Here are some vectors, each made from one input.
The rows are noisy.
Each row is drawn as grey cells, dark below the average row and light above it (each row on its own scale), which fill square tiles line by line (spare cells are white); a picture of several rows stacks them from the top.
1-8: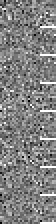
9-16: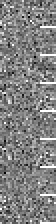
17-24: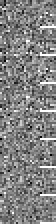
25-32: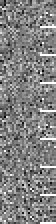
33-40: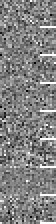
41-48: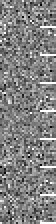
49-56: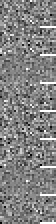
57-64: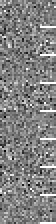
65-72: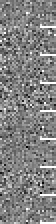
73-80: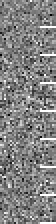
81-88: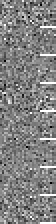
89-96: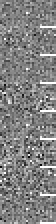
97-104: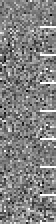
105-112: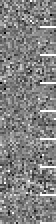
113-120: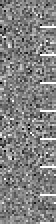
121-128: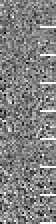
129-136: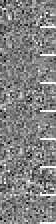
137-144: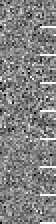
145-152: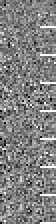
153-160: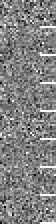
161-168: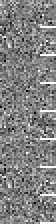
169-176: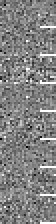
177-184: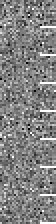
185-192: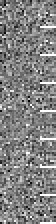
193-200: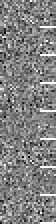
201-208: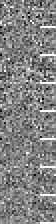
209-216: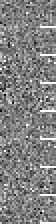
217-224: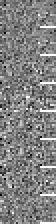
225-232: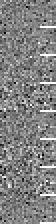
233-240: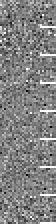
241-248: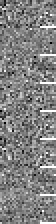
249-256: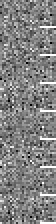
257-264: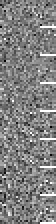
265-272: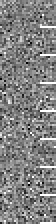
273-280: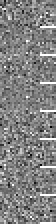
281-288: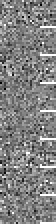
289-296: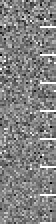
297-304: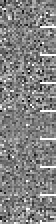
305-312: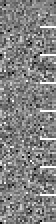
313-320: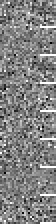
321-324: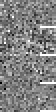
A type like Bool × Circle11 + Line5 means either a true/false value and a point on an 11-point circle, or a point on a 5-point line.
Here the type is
Line17 + Line19.
